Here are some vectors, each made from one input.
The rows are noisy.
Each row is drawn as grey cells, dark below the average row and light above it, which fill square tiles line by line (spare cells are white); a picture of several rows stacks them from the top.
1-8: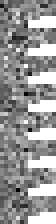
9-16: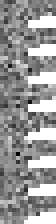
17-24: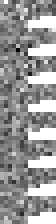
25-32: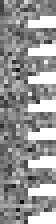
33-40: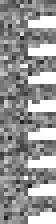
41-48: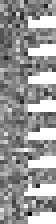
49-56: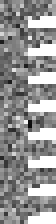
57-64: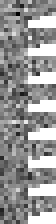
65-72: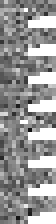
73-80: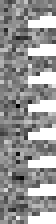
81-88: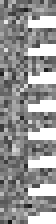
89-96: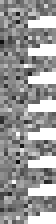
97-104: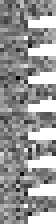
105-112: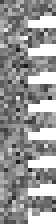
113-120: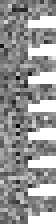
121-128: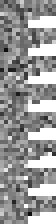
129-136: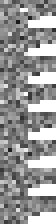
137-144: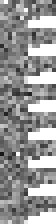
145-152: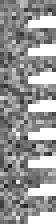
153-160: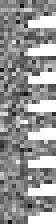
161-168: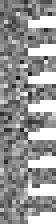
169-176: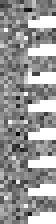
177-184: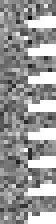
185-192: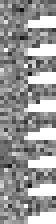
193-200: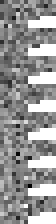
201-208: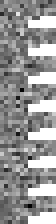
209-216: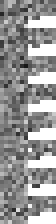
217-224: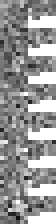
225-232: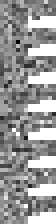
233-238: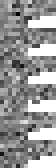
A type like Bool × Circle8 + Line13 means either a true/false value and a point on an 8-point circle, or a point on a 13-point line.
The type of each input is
(Bool × (Line9 + Line10) + Line5) × Circle10.
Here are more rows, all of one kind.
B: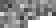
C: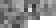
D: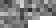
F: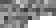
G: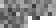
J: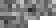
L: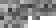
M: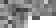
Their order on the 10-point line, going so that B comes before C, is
M, G, L, J, D, F, B, C.
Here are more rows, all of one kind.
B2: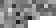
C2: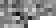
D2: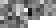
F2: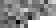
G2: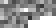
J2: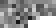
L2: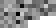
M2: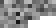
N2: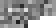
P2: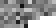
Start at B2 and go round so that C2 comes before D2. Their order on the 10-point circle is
B2, J2, C2, G2, N2, D2, F2, P2, L2, M2.
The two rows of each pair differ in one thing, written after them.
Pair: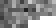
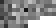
the place on the 9-point line
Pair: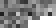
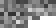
the place on the 10-point circle
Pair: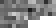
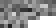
the place on the 10-point circle
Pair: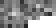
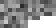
the true/false value
